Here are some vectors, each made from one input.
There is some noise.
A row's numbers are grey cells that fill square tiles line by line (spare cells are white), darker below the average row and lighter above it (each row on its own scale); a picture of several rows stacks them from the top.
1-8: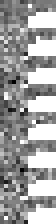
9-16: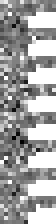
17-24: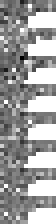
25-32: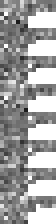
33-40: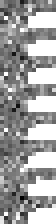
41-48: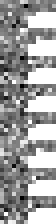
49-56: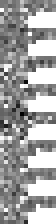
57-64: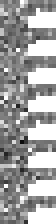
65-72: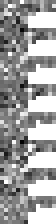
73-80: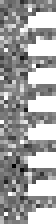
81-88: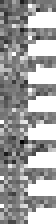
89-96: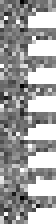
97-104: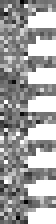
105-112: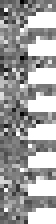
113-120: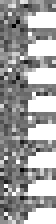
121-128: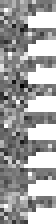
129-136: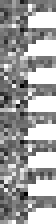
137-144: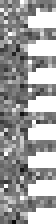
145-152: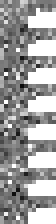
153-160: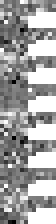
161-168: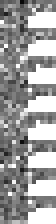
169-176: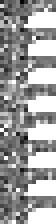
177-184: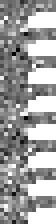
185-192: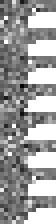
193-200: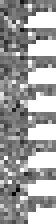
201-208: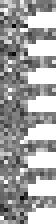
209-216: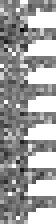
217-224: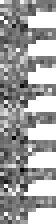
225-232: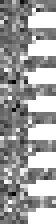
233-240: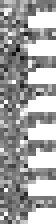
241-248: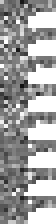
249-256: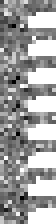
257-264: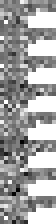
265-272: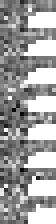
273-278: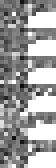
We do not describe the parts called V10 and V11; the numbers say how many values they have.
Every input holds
either a value of V10 and a value of V11, or a list of up to two points on a 7-point line.
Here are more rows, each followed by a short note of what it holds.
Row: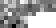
a list of two items
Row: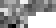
a list of two items
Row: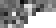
a value of V10 and a value of V11
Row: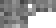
a value of V10 and a value of V11
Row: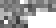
a list of one item
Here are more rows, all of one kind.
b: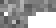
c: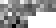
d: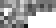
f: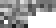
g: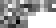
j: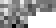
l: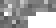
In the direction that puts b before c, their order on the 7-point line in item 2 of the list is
d, f, g, l, b, j, c.
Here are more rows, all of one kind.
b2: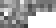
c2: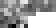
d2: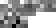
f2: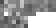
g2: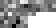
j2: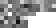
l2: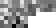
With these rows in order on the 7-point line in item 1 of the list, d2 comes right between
g2 and l2.
